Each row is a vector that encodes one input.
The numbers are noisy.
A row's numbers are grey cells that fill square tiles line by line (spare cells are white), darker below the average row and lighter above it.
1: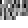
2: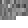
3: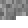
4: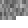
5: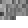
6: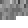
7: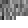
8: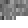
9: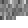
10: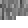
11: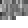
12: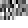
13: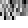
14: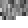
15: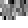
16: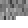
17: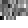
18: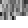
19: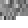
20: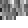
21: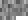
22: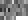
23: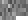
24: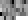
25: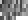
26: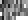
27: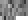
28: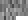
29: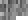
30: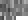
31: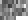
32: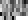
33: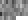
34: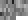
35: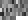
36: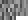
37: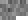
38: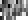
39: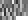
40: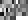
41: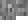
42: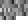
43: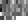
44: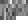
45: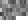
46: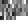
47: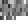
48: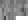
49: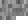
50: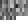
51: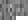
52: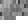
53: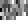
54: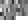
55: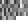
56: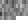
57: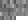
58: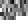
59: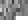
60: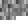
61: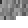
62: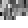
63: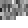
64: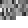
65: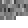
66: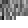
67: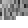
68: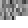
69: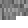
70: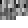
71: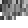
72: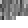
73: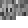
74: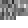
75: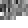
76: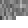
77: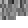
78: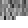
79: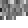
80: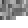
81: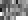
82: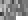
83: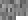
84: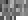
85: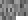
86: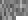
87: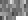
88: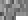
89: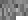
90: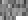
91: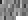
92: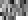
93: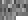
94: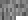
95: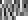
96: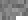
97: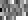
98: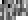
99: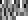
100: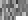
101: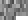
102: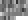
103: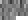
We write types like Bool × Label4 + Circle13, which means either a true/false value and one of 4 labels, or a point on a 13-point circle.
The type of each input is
Line5 + Line8 + Tree10.
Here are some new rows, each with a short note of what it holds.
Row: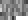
a point on a 5-point line
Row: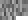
a point on a 5-point line
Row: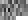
a node of a 10-node tree
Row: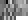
a point on a 5-point line
